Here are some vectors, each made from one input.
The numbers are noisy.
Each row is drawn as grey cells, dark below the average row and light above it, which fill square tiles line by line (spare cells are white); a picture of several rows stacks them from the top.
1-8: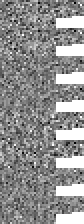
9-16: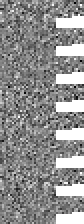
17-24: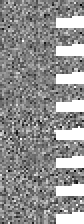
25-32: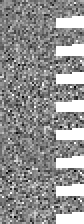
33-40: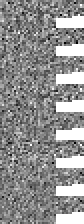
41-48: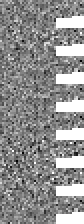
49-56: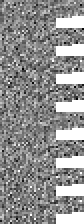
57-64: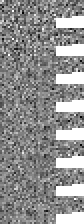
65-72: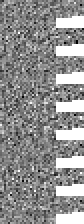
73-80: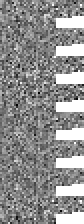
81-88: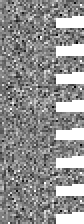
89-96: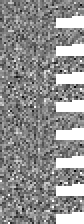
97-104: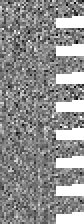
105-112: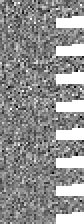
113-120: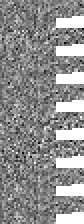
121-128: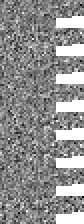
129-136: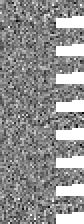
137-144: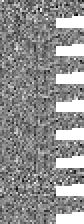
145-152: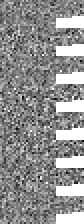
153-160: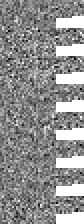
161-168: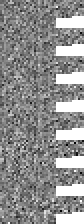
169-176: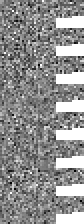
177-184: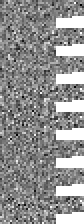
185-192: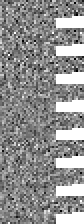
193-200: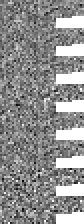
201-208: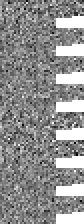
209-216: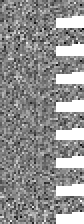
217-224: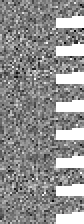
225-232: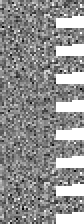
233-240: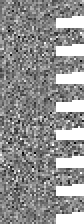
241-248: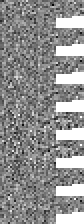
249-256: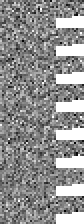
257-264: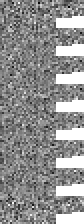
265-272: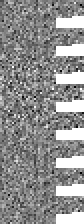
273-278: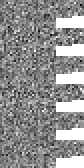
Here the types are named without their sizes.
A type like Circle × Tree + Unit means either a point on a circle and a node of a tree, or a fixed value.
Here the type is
Line + Tree × Tree.
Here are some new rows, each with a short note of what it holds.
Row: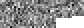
a node of each of two trees
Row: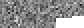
a point on a line
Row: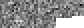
a point on a line
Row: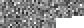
a node of each of two trees
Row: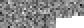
a point on a line
